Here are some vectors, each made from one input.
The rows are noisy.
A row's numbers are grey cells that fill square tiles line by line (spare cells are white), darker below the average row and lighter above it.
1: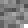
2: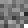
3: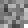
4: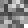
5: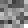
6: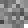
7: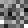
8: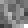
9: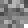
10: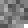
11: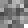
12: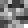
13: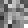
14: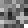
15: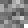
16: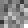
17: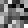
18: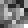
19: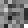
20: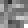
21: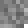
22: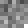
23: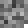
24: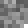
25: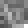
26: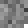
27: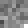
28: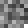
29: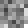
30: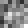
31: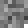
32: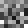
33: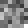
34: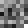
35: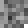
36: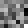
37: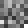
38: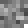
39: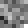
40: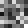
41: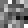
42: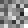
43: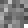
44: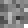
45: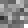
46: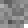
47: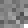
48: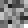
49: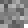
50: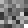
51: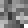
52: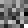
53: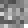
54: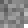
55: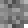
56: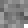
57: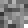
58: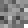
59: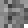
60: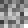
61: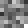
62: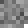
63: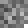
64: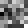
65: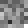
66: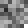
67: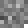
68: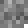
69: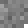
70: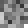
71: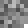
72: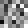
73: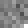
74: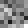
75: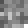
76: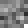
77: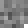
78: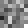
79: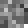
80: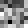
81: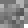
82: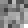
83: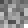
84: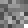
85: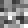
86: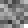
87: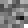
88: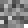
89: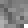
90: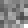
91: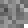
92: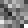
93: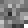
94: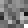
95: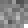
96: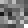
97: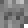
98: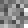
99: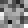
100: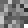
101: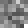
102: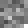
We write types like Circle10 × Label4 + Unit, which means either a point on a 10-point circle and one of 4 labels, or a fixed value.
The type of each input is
Bool × (Line8 + Tree9).
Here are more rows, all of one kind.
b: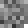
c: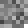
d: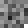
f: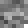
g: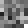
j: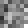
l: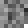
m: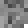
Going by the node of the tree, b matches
f and j.
